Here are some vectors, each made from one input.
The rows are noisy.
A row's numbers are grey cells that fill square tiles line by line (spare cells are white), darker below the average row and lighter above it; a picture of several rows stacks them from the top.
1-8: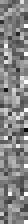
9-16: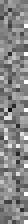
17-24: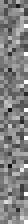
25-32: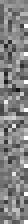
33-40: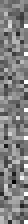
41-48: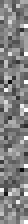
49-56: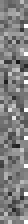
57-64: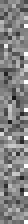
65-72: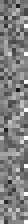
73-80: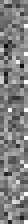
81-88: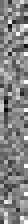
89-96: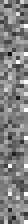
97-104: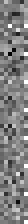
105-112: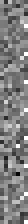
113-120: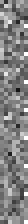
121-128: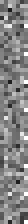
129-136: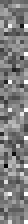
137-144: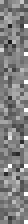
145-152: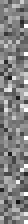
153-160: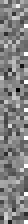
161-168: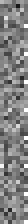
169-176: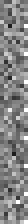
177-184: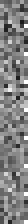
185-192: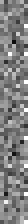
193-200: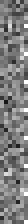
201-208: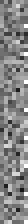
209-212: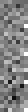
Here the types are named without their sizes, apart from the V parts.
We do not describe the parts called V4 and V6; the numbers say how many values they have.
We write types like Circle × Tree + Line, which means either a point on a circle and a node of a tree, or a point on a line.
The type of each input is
Bool × (Tree + V4) × V6.
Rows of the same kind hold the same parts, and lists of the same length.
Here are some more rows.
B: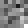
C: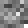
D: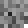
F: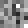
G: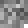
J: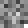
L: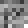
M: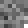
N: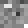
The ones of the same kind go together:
B, C, F, J, N
D, G, L, M

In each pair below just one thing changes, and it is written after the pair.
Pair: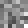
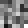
the true/false value
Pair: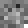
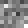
the value of V6
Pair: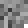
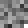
the true/false value
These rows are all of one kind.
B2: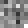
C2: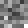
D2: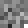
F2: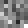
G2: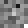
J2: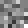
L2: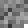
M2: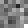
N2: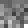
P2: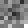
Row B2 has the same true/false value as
F2 and N2.
